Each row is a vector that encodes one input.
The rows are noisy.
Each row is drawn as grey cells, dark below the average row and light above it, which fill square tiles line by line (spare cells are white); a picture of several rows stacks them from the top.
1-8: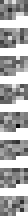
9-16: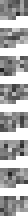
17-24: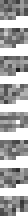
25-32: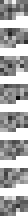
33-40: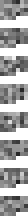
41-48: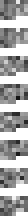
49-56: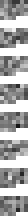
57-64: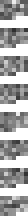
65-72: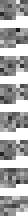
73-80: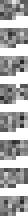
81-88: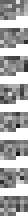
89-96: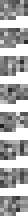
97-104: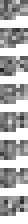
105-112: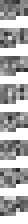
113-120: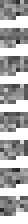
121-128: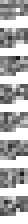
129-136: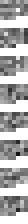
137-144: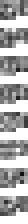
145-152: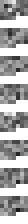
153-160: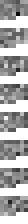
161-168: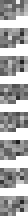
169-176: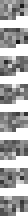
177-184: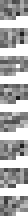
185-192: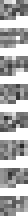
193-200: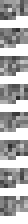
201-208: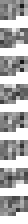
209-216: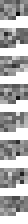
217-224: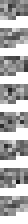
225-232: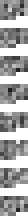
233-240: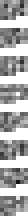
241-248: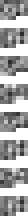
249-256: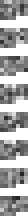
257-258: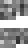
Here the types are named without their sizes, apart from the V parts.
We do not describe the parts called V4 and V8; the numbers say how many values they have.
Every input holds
either a fixed value, or a label, a node of a tree, a value of V4 and a value of V8, or four true/false values.
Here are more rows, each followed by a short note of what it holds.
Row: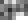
four true/false values
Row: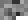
a label, a node of a tree, a value of V4 and a value of V8
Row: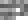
a fixed value
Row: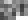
four true/false values
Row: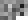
four true/false values
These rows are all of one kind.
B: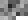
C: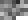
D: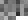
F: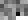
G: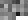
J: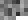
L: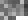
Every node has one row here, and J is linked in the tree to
C and F.
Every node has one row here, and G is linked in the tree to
B and F.
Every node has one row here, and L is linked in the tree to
D.
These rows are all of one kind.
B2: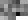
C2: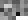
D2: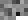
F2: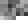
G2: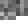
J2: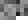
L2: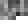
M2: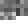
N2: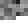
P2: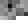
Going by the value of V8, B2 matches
F2, G2, N2 and P2.
